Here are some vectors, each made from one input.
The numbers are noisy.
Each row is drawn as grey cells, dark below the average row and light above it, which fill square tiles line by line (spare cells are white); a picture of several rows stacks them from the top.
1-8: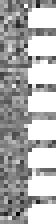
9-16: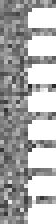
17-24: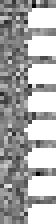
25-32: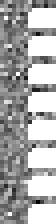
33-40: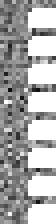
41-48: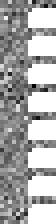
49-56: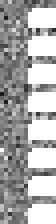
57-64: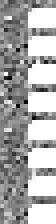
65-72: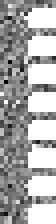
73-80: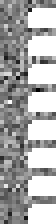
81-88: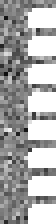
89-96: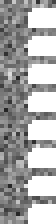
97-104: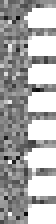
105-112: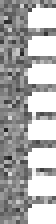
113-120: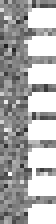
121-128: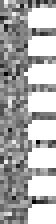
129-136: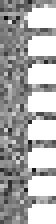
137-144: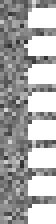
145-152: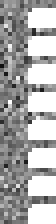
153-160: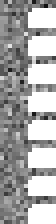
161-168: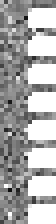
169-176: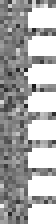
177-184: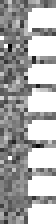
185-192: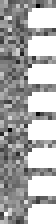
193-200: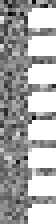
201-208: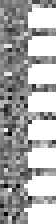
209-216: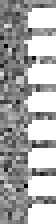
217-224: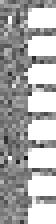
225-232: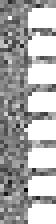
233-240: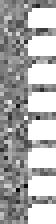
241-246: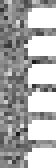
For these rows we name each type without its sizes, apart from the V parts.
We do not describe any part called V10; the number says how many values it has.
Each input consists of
a value of V10, together with a list of points on a line.
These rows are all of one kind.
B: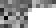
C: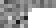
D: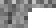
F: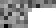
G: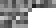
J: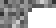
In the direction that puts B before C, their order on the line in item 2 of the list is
B, C, F, D, G, J.
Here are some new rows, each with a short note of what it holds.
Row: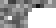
a value of V10, together with the empty list
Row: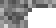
a value of V10, together with the empty list
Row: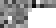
a value of V10, together with a list of one item
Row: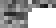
a value of V10, together with the empty list
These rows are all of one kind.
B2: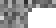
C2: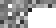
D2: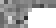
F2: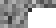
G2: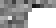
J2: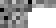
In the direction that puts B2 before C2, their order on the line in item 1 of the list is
J2, B2, G2, D2, F2, C2.
